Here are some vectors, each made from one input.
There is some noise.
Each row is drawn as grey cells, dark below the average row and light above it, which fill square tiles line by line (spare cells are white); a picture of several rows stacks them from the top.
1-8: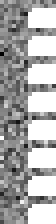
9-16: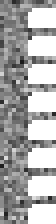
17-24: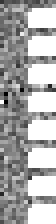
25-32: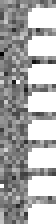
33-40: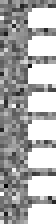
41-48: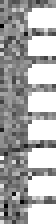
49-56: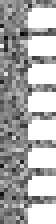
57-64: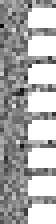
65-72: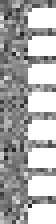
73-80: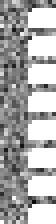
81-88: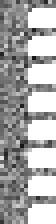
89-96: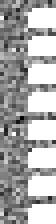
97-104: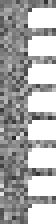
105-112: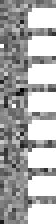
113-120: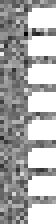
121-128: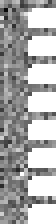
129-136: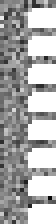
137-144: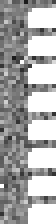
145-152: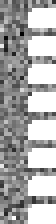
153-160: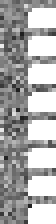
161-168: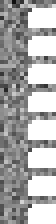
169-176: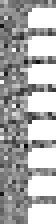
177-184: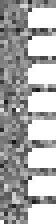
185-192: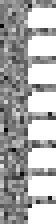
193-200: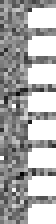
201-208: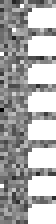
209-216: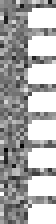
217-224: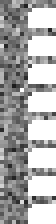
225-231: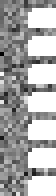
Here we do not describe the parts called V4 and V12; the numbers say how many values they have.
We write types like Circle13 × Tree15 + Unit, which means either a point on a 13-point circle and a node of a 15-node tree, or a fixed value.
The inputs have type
(Bool × Bool × Bool × Bool + Label8) × V4 × V12.
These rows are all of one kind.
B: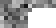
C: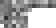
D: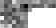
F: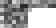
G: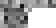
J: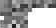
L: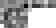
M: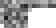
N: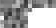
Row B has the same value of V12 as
D, F and M.
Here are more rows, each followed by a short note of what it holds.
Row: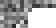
one of 8 labels, a value of V4 and a value of V12
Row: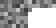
four true/false values, a value of V4 and a value of V12
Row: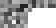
one of 8 labels, a value of V4 and a value of V12
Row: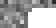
four true/false values, a value of V4 and a value of V12
